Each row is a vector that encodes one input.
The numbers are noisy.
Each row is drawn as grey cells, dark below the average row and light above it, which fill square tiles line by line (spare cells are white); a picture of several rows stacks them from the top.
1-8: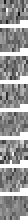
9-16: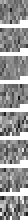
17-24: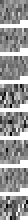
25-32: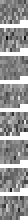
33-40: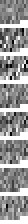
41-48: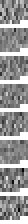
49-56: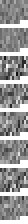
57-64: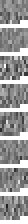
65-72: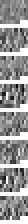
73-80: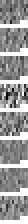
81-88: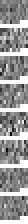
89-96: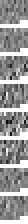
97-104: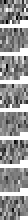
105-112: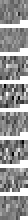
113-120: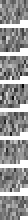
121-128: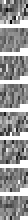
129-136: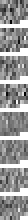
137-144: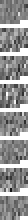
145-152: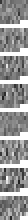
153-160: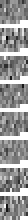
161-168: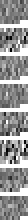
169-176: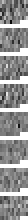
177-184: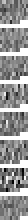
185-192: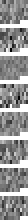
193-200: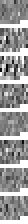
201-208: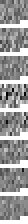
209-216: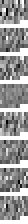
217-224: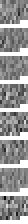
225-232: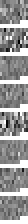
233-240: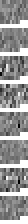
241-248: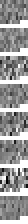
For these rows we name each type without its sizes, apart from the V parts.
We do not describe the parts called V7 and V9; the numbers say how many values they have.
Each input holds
a point on a circle and a node of a tree, together with either four true/false values and a value of V9, or a value of V7.
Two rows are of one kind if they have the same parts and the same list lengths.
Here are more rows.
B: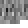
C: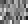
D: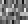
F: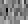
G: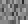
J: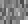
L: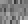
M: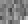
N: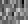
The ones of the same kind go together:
B, F, J, L, M
C, D, G, N

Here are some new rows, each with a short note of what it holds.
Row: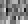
a point on a circle, a node of a tree and a value of V7
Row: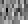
a point on a circle, a node of a tree, four true/false values and a value of V9
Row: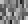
a point on a circle, a node of a tree, four true/false values and a value of V9
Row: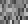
a point on a circle, a node of a tree, four true/false values and a value of V9
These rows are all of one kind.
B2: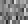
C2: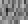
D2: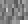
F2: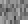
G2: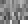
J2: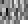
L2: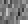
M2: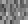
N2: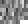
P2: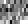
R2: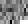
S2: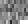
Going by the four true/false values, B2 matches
C2 and J2.
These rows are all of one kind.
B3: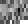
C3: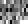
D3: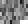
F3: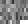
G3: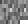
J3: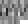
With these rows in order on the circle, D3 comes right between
F3 and G3.
